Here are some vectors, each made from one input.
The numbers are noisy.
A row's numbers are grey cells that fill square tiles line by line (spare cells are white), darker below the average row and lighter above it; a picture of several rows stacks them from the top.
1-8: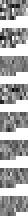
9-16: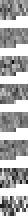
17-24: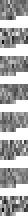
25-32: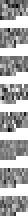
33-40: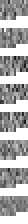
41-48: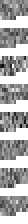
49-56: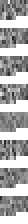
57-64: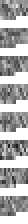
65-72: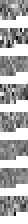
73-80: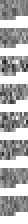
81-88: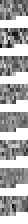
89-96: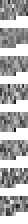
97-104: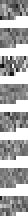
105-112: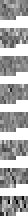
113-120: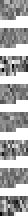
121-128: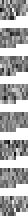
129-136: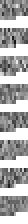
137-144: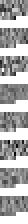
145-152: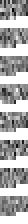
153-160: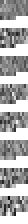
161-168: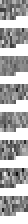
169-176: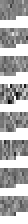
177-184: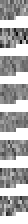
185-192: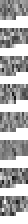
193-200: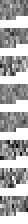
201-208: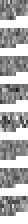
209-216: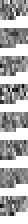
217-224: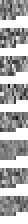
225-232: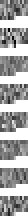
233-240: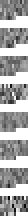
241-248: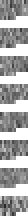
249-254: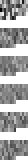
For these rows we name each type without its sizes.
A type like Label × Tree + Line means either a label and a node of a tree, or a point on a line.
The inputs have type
Bool × Bool × Bool + Label × Label.
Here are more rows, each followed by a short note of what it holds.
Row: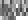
two labels
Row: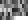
three true/false values
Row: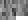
three true/false values
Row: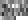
two labels
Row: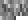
two labels
